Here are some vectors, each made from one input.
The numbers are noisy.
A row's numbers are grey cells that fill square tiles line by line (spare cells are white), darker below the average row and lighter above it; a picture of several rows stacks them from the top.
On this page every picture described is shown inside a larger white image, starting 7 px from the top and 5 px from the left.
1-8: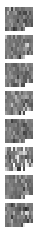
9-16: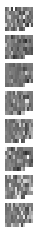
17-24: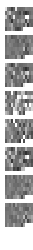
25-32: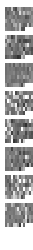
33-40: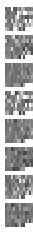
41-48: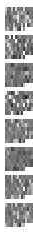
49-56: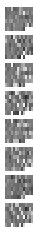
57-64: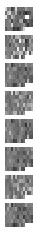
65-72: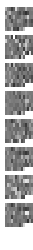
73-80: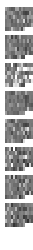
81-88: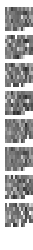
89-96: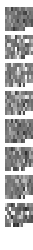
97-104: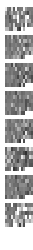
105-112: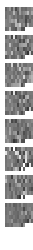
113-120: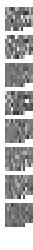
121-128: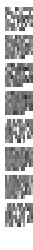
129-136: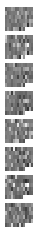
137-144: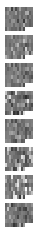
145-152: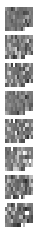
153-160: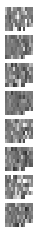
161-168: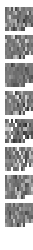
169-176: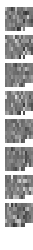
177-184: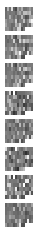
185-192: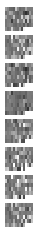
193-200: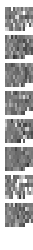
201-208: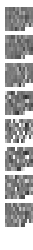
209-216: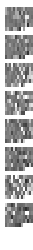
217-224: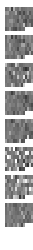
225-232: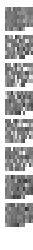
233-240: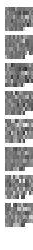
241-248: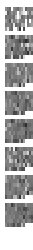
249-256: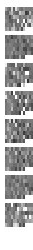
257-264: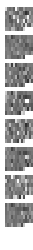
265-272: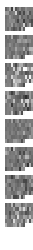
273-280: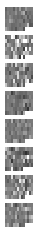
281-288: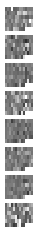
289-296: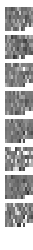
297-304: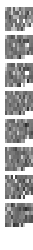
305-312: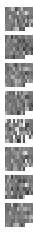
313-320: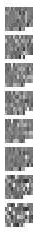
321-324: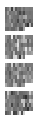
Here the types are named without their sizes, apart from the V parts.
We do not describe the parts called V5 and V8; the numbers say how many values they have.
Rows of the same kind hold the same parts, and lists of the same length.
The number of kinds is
2.
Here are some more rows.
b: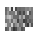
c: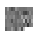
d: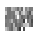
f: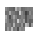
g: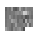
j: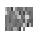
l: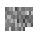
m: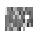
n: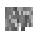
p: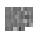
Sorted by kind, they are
b, d, f, g, l, n
c, j, m, p

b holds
a point on a circle, a true/false value, a value of V5 and a value of V8.
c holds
a true/false value and a value of V8.
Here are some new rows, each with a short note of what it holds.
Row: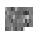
a true/false value and a value of V8
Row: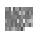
a true/false value and a value of V8
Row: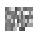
a true/false value and a value of V8
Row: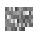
a point on a circle, a true/false value, a value of V5 and a value of V8
